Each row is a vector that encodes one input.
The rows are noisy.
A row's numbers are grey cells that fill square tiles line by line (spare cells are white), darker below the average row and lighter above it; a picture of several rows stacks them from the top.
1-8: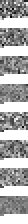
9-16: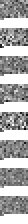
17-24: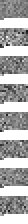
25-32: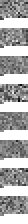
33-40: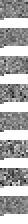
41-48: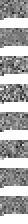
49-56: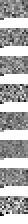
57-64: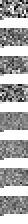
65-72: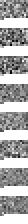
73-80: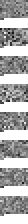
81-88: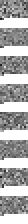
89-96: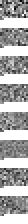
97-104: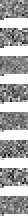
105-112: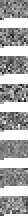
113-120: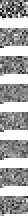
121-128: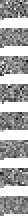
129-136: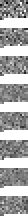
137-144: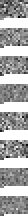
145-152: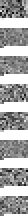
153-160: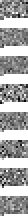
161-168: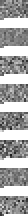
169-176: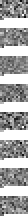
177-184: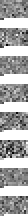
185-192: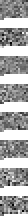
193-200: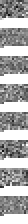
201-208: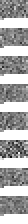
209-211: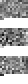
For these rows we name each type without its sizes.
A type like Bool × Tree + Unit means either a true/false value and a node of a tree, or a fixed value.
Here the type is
Bool × Bool × Bool × List(Line).
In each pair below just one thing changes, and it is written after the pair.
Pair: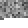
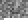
the place on the line in item 1 of the list
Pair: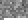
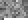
the place on the line in item 1 of the list
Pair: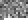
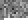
the place on the line in item 2 of the list
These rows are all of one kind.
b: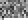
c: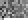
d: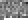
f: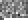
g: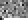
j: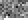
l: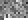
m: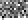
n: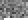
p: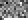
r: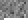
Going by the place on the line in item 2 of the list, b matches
g and l.
